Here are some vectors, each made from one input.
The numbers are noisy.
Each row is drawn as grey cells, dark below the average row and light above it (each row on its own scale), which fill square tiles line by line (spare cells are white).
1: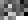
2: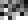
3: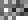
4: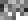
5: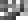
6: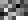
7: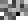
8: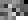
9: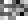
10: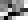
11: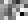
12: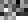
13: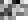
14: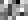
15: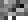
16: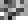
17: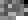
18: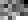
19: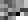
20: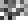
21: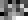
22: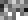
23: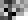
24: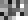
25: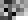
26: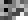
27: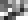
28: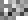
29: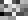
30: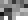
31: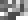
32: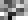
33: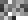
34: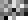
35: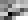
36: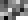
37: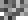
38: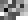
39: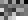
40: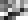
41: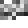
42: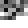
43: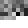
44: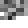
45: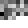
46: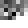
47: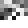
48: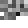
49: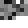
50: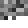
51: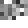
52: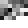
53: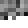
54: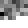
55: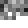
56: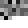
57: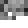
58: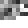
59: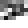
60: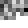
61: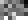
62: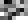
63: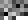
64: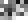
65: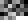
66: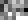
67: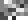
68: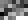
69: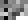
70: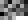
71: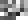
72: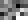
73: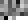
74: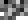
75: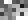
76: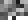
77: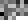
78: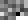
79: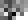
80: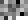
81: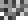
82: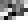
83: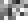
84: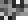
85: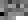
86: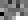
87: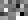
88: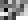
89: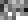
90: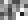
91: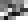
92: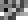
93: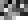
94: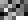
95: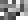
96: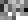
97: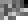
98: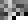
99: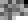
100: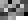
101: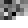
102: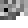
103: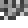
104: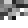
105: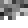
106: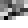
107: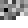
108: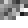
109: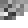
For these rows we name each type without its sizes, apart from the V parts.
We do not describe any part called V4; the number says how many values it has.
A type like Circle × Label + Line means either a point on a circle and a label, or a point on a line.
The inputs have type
List(Bool × V4).
